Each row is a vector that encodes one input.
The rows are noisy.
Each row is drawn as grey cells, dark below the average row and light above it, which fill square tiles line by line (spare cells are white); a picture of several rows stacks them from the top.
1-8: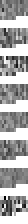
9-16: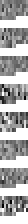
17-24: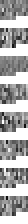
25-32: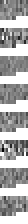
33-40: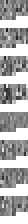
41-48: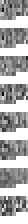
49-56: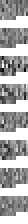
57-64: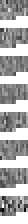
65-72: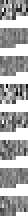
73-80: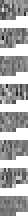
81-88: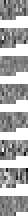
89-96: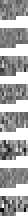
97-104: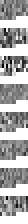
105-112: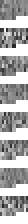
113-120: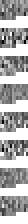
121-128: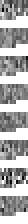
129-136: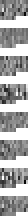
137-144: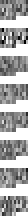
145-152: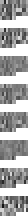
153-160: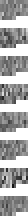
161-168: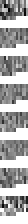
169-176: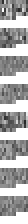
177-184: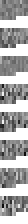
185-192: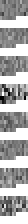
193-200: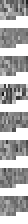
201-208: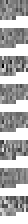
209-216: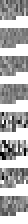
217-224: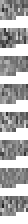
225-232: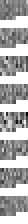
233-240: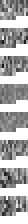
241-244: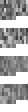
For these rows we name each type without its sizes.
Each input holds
a list of points on a line.
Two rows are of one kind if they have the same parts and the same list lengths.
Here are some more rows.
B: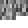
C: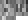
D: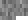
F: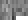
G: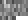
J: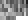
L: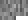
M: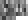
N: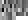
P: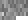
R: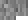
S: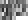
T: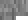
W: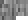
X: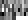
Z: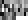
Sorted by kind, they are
B, C, M, T
D, F, L, N, R, X
G
J, P, S, W, Z

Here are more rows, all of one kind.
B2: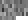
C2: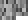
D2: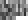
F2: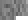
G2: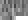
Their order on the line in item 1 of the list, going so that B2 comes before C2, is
B2, F2, D2, C2, G2.
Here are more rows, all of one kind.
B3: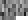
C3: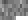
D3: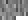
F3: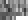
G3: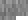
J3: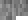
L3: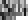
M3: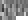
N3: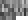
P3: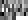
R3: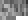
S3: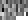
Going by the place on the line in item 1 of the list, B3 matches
C3, J3 and R3.
